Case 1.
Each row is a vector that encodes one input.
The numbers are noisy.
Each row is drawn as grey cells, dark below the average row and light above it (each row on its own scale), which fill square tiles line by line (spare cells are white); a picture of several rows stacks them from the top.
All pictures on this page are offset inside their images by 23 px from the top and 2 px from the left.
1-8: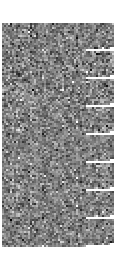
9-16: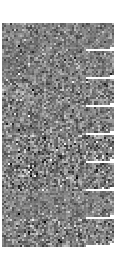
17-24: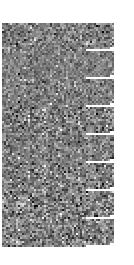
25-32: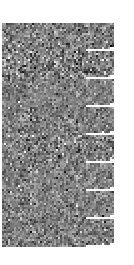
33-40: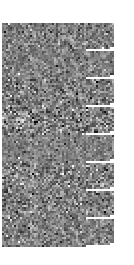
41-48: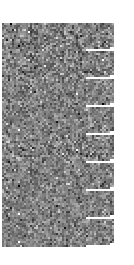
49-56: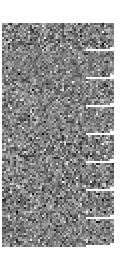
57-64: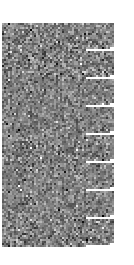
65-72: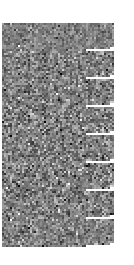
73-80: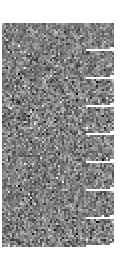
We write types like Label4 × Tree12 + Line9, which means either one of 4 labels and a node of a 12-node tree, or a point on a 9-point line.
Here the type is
Bool × Bool × Bool + Unit.
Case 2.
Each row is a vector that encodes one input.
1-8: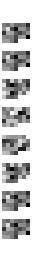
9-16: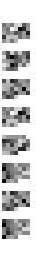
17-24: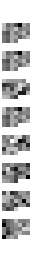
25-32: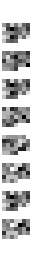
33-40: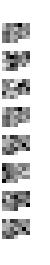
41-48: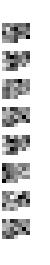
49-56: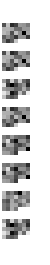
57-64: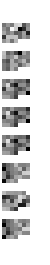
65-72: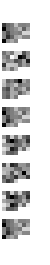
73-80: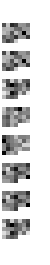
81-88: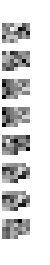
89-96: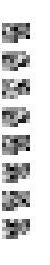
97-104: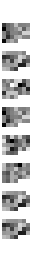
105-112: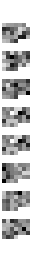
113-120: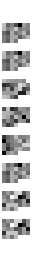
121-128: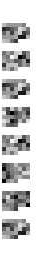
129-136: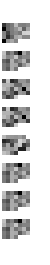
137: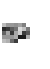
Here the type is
Label7.
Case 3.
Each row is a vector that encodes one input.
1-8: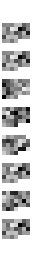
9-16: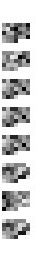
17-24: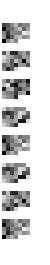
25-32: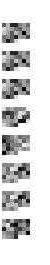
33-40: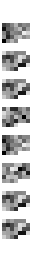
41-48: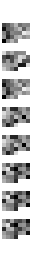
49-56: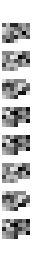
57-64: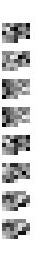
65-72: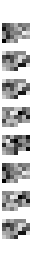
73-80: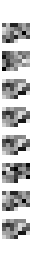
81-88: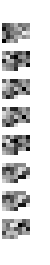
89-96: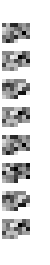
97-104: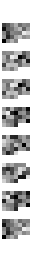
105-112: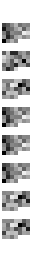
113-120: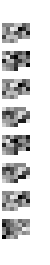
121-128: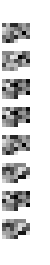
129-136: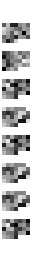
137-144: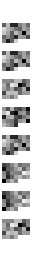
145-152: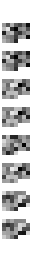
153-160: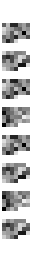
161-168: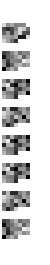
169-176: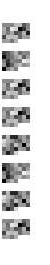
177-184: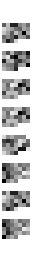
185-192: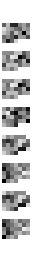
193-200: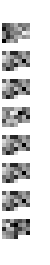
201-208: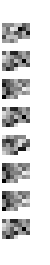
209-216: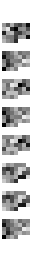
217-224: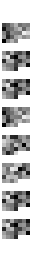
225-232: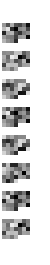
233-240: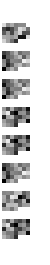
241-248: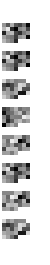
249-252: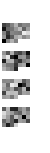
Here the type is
Label5.
